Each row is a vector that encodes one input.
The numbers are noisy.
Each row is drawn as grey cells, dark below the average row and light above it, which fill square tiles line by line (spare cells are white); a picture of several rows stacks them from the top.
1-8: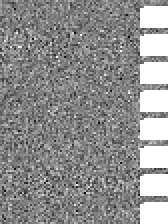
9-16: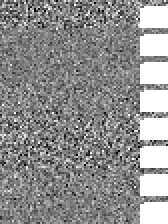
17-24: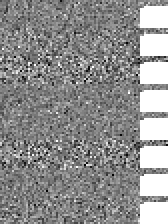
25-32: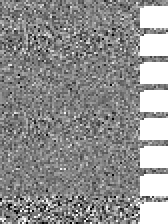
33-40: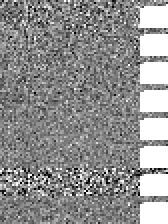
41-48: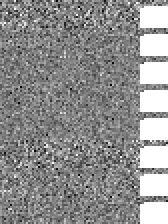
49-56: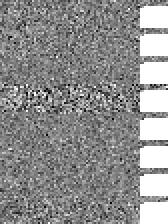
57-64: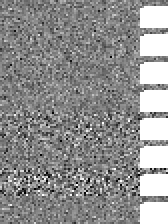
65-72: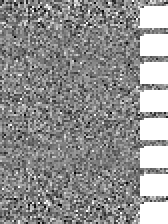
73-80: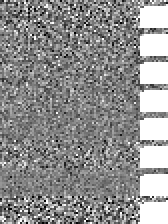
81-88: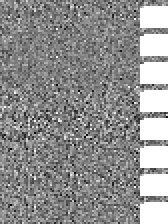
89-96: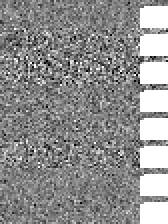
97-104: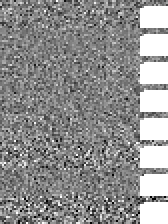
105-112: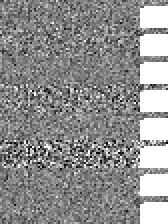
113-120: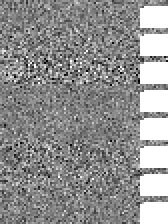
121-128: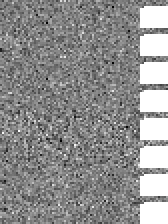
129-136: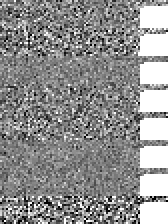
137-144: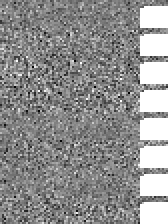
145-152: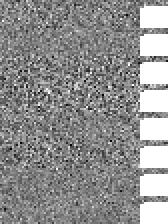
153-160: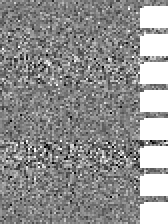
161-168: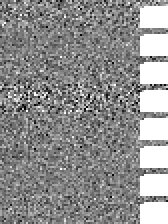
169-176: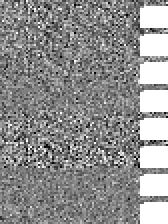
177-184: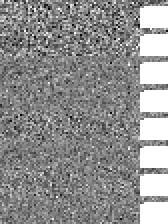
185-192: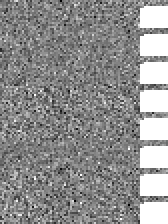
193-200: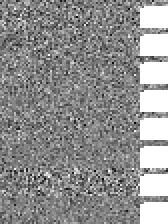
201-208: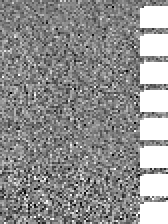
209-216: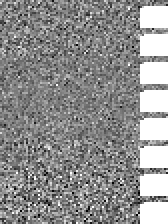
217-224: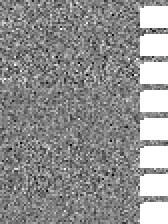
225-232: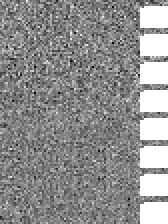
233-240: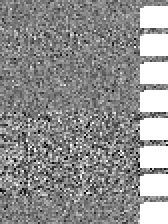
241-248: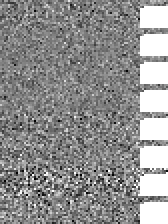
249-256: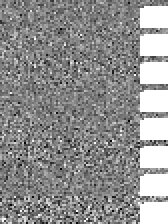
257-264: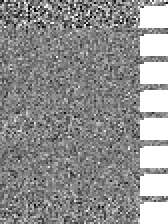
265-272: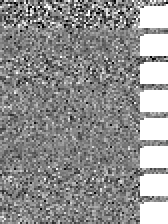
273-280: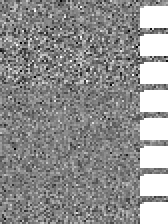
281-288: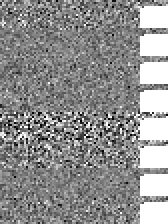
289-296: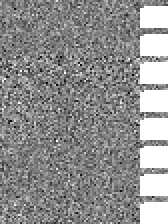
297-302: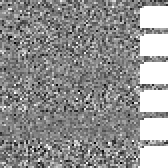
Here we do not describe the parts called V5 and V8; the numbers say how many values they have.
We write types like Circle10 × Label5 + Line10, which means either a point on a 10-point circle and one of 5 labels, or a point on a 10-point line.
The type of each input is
(Bool × Circle11 × V5 × V8 + Unit) × Label11.
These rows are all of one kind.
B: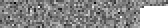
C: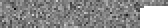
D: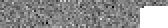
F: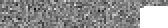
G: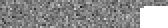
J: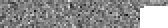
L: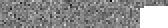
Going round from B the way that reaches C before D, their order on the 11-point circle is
B, F, J, G, C, D, L.
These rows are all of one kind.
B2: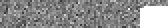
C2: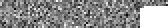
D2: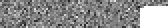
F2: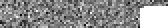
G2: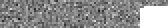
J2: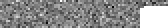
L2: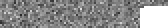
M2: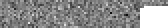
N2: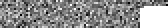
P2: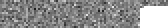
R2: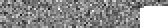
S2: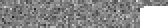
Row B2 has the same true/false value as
G2, L2 and M2.
